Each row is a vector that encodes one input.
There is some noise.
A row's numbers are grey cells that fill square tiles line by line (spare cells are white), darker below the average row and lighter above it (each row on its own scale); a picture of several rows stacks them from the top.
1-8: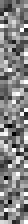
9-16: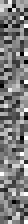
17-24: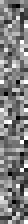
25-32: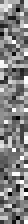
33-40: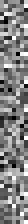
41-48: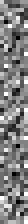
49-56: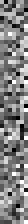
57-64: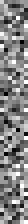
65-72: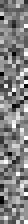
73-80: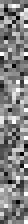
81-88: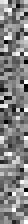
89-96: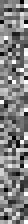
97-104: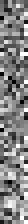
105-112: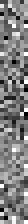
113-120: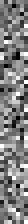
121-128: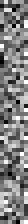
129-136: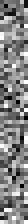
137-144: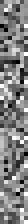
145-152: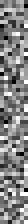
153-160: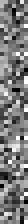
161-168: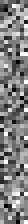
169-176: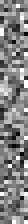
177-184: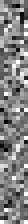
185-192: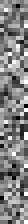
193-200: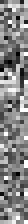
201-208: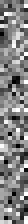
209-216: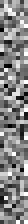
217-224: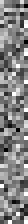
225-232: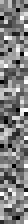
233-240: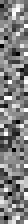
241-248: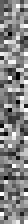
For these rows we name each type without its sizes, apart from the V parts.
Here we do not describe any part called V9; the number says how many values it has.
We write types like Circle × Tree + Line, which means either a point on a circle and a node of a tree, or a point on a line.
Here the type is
Bool × (Line + V9).
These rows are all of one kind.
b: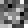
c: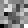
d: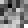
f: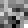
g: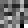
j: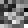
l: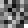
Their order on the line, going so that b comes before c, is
d, j, b, g, f, l, c.
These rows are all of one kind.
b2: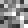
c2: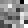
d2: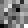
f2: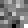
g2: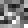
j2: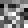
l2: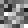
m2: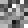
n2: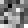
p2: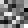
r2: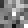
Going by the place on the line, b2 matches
g2, n2 and p2.
